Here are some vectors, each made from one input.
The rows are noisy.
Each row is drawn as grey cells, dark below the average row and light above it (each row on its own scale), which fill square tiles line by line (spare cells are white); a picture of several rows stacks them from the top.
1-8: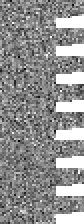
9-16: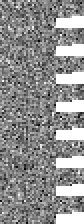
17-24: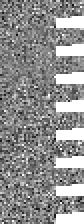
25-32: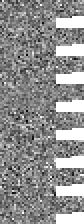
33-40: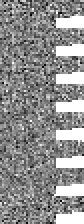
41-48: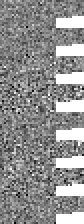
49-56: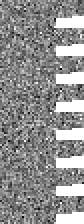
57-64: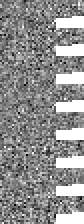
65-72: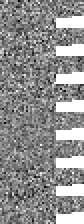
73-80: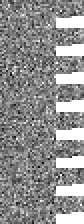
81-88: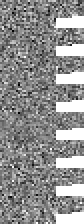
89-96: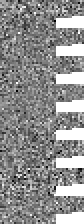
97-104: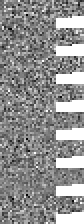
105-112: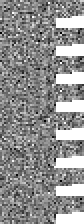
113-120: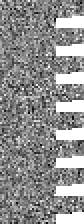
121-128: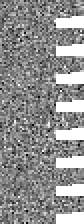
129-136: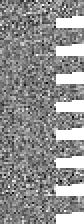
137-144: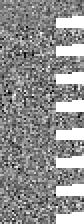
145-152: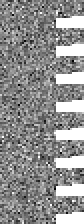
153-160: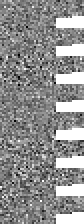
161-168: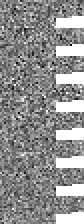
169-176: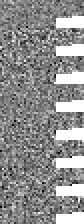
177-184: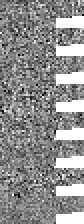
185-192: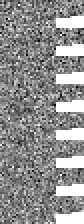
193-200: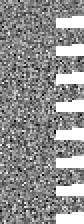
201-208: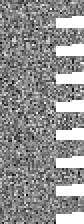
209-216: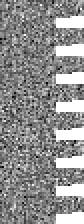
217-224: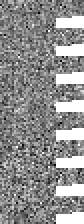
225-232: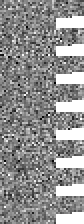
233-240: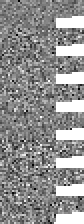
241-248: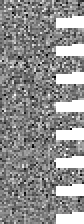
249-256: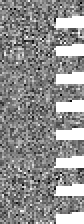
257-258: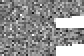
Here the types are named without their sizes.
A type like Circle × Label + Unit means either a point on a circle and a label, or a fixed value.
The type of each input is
Circle + Line.
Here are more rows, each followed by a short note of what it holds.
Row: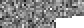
a point on a circle
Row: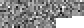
a point on a circle
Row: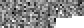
a point on a line
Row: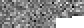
a point on a circle
